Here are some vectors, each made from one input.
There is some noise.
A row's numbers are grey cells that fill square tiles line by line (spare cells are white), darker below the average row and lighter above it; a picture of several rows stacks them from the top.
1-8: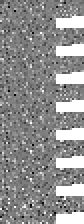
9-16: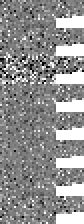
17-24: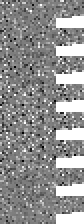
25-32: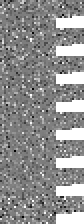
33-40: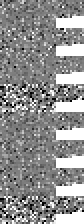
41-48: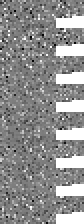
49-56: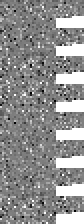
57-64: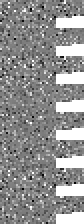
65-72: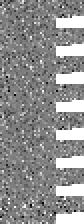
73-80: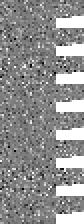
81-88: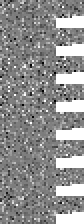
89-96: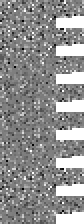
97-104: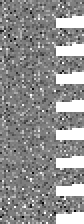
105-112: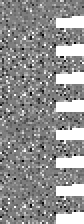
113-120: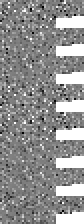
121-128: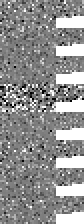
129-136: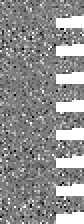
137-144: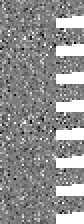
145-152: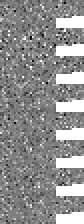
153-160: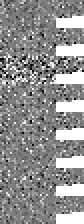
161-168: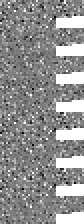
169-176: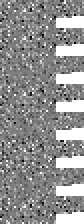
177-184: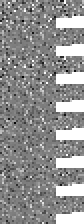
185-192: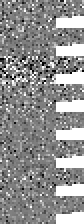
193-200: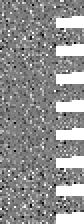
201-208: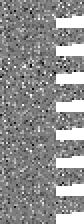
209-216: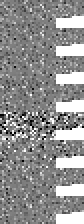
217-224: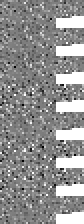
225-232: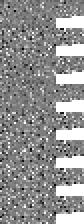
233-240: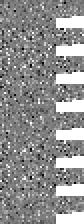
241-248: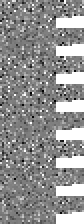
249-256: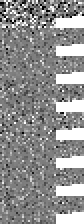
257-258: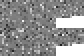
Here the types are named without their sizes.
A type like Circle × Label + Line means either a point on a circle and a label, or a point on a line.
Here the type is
List(Line).
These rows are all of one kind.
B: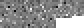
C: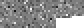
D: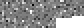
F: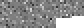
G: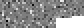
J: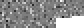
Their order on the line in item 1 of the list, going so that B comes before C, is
B, C, F, J, G, D.
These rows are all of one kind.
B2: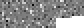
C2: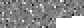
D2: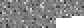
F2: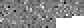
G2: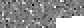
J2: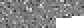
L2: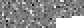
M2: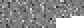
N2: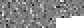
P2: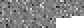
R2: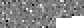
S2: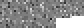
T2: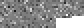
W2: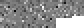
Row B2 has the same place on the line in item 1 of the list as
C2, G2, L2 and R2.
